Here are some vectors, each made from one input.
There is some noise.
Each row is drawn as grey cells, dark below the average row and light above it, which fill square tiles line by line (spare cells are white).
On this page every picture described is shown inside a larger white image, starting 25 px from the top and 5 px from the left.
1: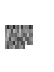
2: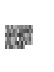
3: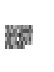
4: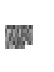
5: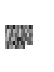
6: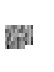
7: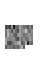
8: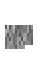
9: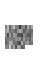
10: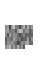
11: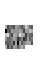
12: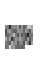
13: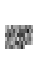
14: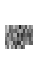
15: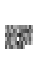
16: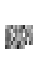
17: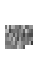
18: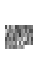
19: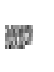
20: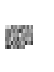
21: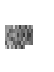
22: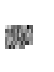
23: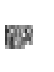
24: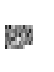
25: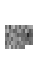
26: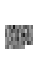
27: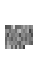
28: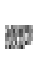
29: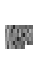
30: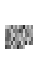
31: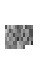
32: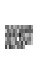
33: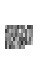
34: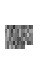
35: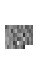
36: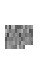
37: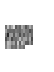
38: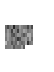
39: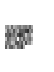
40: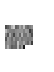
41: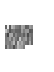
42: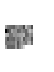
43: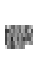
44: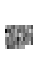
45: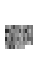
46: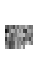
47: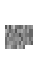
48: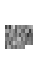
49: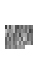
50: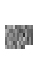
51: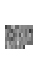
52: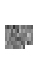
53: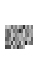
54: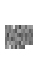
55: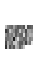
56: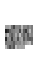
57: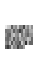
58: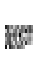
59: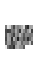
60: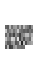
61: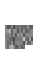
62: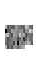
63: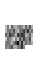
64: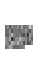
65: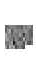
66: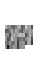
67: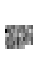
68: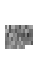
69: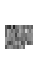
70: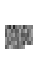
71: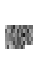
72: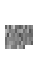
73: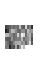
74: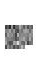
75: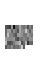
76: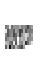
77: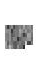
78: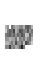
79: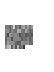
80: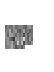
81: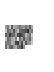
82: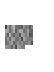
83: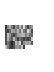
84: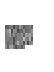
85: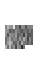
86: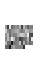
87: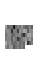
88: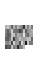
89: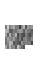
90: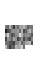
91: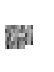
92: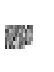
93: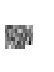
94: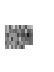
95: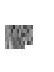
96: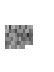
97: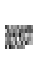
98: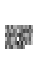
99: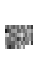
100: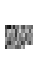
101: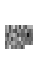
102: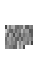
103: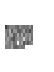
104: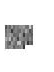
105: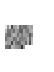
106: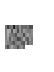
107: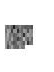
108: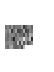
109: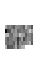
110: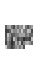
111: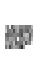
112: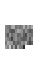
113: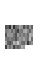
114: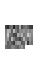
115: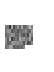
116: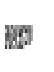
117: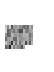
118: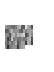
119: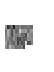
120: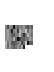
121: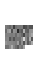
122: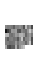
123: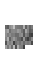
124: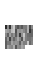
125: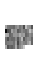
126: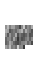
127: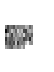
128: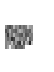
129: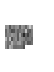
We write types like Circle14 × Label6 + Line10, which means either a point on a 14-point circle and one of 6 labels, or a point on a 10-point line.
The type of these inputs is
Line8 + List2(Line6).
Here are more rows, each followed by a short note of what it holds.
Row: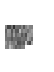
a list of two items
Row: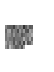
a list of two items
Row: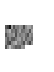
a list of one item
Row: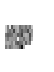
a point on an 8-point line
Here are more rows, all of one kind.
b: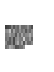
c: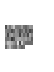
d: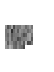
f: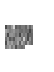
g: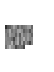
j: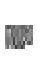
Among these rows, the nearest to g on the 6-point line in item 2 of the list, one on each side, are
c and j.
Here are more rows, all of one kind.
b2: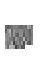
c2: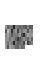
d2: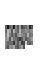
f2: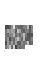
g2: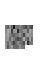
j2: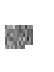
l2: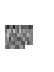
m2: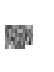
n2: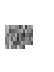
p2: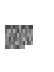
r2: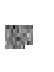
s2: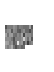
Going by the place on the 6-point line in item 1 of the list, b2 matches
m2 and s2.
